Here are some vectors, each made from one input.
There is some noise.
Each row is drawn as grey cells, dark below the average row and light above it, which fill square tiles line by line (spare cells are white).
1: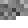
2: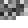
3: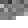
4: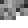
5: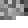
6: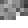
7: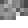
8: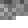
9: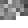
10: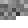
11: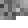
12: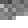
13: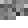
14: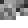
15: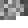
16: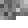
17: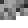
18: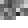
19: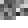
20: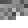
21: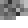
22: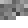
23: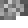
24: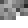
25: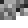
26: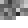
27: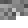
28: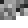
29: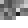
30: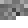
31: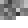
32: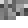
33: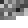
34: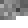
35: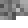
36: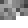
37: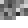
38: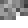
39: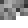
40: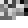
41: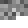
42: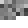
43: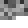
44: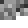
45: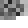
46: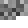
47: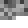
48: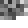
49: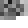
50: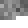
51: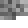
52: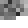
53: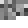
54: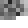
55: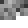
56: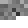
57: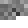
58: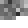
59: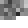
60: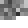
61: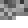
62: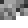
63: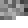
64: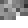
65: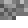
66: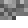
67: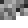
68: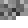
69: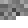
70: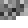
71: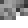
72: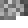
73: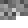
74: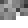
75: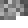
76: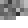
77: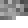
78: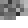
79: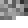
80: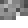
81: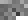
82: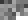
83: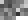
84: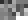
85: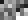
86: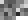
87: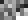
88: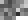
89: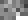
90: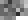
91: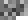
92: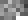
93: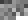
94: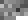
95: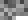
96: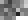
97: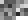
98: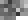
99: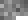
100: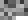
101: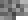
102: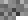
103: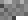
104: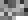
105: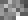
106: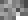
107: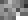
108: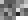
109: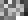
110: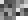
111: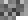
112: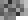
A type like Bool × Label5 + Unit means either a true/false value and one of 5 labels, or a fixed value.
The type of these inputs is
Bool × Bool × Bool.
